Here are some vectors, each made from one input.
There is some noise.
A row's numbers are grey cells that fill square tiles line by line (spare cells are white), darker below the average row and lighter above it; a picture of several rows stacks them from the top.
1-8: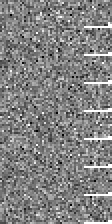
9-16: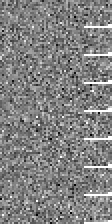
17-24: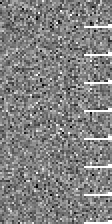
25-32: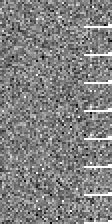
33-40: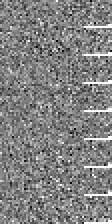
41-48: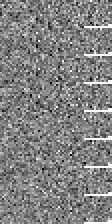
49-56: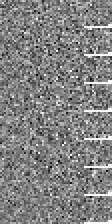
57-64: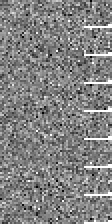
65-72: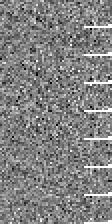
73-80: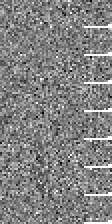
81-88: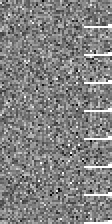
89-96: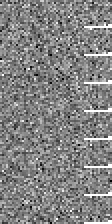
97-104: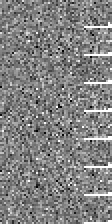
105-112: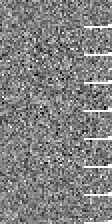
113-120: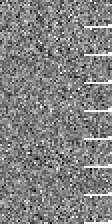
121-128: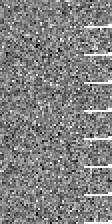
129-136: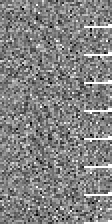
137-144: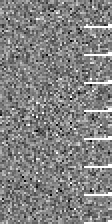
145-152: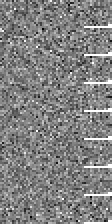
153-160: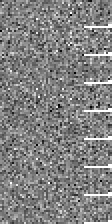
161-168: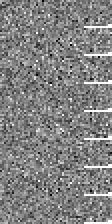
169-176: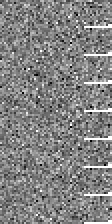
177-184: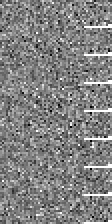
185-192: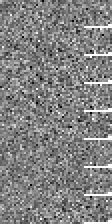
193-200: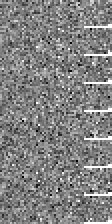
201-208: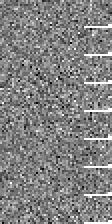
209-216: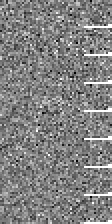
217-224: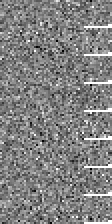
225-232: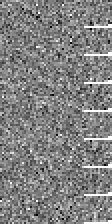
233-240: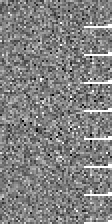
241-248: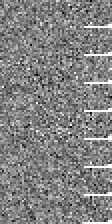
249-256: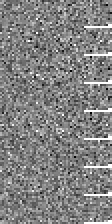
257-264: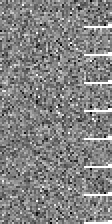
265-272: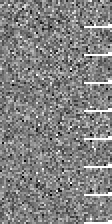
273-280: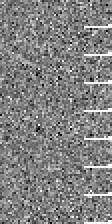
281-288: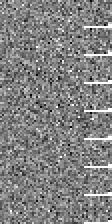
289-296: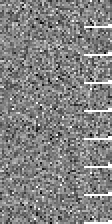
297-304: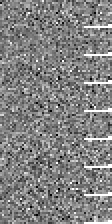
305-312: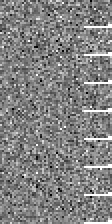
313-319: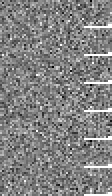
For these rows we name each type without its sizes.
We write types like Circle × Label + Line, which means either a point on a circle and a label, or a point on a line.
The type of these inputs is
(Bool × Bool × Bool × Bool + Line) × Tree.
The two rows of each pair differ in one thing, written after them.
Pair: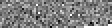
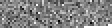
the node of the tree
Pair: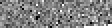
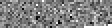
the node of the tree
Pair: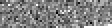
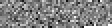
the place on the line
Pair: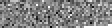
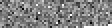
the place on the line
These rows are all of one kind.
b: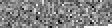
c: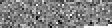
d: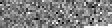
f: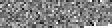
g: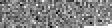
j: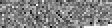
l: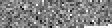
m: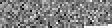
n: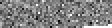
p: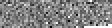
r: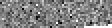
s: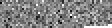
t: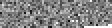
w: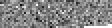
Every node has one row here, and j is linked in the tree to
c and t.
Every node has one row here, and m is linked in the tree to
r.
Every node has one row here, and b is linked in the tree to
l.
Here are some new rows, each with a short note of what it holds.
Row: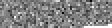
a node of a tree and four true/false values
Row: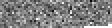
a node of a tree and four true/false values
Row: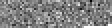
a node of a tree and four true/false values
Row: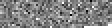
a node of a tree and four true/false values
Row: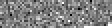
a node of a tree and four true/false values
